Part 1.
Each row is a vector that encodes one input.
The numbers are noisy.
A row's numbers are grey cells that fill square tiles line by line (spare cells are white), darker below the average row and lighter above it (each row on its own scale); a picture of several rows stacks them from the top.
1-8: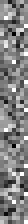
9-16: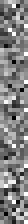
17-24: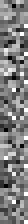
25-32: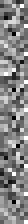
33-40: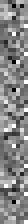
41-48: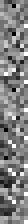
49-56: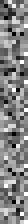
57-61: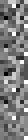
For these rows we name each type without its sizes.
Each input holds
a point on a line and a true/false value.
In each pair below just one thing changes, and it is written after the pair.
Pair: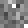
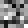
the true/false value
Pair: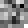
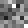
the true/false value
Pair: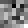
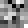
the place on the line
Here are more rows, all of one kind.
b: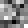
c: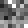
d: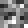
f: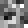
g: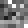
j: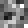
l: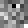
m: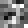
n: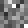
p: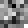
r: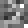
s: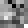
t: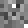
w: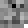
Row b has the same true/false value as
l, p, s and w.
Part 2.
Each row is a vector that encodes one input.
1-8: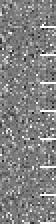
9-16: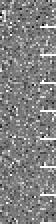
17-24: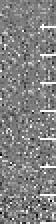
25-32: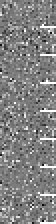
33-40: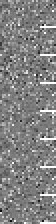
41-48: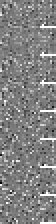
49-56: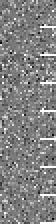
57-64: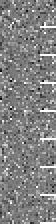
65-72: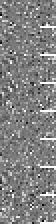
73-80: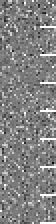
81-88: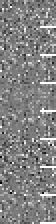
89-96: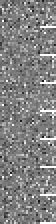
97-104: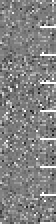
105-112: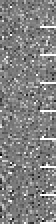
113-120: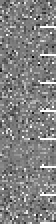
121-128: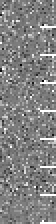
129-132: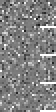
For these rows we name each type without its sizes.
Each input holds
a list of points on a circle.
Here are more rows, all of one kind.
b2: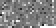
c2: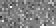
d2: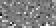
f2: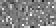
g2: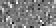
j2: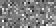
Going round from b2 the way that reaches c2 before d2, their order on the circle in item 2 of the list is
b2, f2, c2, g2, j2, d2.
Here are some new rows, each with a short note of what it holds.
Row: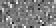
a list of two items
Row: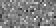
the empty list
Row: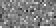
the empty list
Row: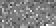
a list of two items
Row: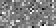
a list of two items
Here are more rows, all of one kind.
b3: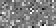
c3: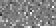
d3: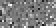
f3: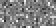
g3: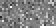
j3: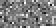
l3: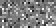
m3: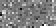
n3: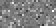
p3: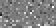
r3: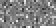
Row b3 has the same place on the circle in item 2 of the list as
c3, f3 and r3.
